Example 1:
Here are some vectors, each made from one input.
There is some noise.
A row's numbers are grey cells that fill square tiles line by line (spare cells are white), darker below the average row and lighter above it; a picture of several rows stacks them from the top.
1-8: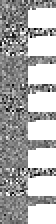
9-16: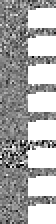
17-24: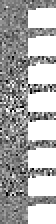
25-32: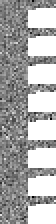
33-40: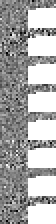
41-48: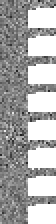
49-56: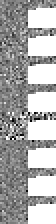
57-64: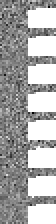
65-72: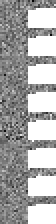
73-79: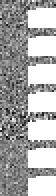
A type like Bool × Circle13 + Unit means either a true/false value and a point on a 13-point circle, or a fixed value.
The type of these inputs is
Bool × Bool × Bool × Bool + Line10.
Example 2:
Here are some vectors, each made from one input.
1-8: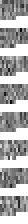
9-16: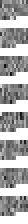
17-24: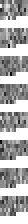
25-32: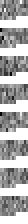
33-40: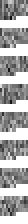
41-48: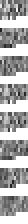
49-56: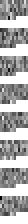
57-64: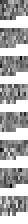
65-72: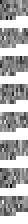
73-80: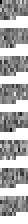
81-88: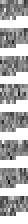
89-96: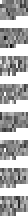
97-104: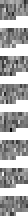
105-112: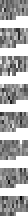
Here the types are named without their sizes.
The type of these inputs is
(Bool × Bool × Bool × Bool + Unit) × Tree.
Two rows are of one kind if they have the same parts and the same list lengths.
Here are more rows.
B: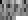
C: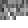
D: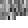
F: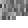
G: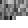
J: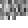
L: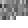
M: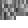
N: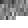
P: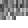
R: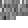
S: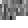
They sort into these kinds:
B, C, F, G, L, M, N, P, R, S
D, J

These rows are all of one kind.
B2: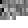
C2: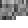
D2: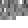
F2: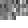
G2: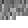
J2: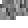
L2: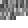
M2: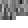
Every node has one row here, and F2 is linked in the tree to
G2.
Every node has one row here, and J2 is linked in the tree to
D2.
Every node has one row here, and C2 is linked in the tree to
D2 and M2.
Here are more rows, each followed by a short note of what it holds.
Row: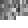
a node of a tree and four true/false values
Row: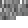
a node of a tree and four true/false values
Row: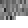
a node of a tree and four true/false values
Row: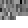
a node of a tree and four true/false values
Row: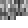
a node of a tree
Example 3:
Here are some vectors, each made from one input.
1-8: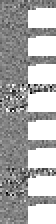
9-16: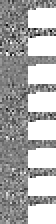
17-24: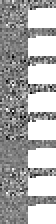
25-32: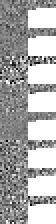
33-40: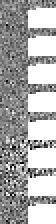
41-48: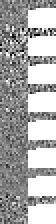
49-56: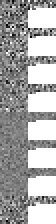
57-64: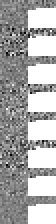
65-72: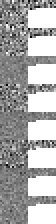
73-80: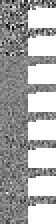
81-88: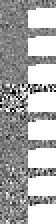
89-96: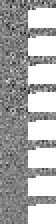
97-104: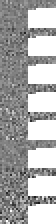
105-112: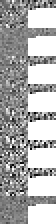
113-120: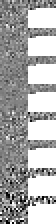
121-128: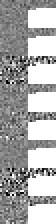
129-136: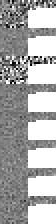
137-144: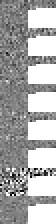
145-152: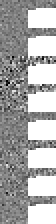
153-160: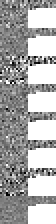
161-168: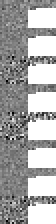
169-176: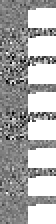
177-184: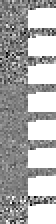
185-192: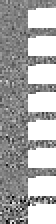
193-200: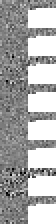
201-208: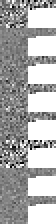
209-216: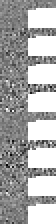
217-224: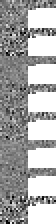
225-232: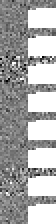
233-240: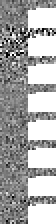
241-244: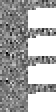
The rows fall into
3 kinds.
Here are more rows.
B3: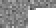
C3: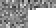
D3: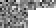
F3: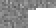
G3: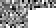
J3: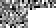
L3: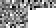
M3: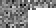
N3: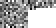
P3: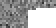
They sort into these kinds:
B3, C3, F3, L3, P3
D3, N3
G3, J3, M3

